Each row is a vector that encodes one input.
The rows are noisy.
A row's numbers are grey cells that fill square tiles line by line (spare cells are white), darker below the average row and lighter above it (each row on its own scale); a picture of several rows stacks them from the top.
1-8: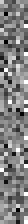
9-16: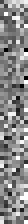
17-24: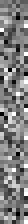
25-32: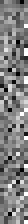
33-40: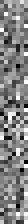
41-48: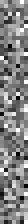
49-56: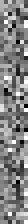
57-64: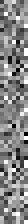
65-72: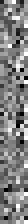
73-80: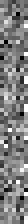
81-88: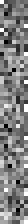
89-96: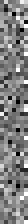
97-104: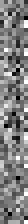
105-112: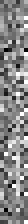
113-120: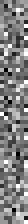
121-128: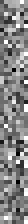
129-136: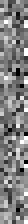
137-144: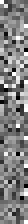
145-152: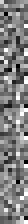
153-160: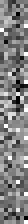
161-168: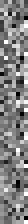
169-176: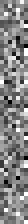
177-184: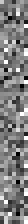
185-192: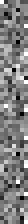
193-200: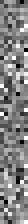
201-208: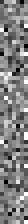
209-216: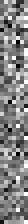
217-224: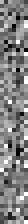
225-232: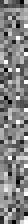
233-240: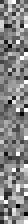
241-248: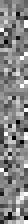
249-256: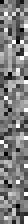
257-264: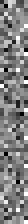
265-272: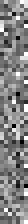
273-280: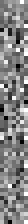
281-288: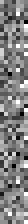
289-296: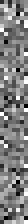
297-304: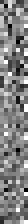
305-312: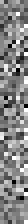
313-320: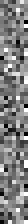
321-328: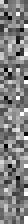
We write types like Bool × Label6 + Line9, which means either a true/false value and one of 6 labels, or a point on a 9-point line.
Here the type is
Bool × Circle11 × Line7.
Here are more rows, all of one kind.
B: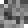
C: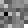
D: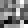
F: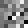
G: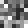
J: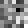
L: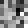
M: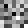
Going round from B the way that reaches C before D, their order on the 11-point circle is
B, C, D, F, M, J, L, G.
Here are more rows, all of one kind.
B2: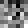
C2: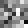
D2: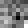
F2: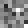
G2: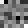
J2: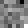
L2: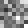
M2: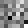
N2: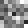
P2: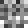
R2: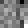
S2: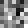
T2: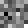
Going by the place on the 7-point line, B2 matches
L2, N2, P2 and T2.
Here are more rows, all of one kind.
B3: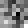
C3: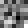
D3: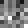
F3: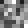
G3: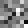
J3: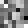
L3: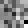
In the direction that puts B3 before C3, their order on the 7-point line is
D3, L3, B3, C3, G3, F3, J3.
